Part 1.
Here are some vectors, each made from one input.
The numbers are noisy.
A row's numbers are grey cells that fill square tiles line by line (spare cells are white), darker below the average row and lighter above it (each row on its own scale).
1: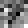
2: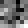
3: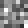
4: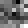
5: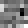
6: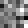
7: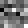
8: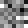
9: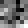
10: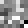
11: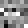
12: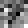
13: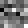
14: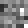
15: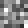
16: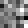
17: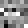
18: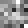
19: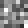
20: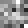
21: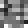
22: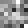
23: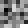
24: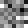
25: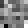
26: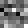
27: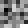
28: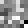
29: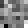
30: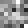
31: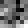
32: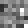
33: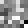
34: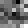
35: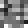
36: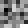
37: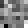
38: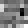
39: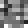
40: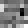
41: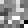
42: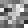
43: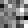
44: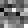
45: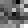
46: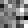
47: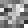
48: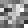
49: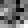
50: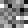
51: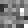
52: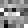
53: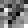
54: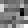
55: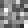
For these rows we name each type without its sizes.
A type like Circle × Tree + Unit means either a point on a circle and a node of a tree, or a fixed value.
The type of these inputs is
Bool × Bool × Bool × Bool.
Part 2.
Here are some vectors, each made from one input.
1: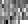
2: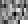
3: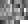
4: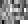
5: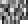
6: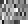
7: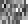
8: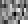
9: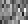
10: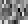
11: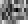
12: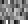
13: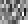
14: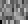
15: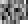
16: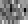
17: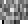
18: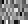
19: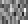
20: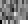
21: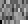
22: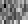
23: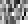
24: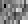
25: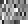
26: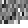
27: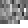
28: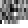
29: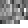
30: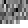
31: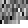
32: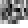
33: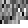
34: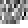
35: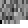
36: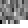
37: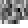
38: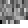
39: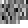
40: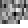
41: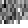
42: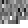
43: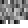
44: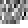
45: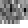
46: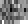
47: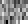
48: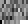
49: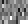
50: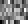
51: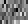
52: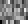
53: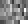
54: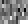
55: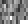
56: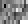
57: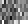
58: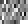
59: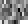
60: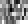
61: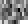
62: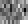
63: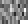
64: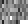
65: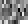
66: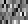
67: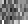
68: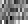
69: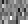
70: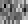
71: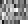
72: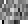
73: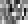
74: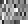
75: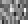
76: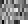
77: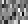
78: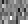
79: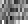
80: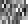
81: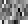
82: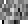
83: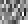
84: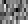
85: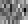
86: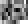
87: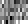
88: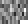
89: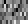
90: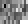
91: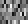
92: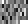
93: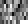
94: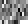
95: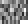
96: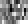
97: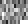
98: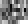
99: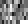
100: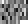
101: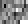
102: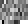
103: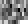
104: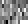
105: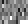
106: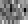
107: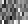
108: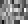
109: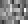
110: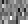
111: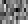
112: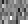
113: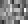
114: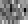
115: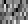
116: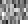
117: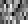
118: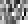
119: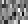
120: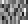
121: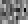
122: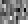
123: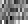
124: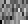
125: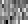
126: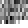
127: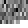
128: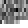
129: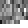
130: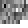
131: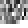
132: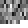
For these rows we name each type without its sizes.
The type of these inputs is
Label.
